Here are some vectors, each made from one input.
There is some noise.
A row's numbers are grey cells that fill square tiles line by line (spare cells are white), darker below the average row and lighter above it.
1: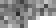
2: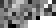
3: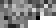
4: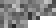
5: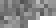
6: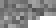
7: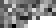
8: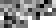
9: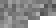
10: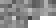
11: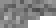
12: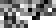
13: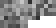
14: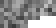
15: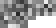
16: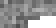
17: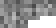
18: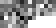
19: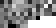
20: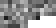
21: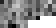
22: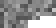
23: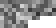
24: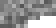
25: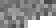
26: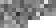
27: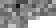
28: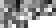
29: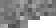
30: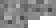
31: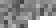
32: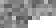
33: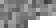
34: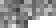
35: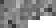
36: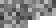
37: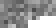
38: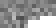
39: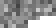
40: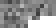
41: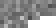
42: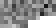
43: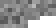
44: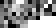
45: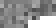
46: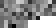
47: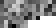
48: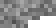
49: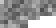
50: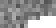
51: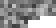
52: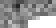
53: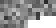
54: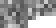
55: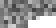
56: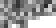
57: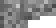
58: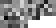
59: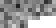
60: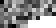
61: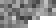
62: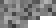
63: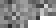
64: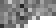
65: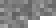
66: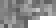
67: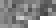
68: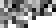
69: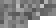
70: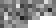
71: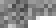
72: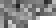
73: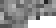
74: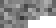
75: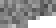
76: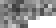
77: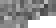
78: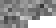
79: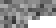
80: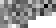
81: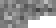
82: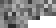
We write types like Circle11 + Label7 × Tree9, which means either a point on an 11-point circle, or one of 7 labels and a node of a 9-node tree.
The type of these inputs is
Bool × Bool × Bool + Line6.
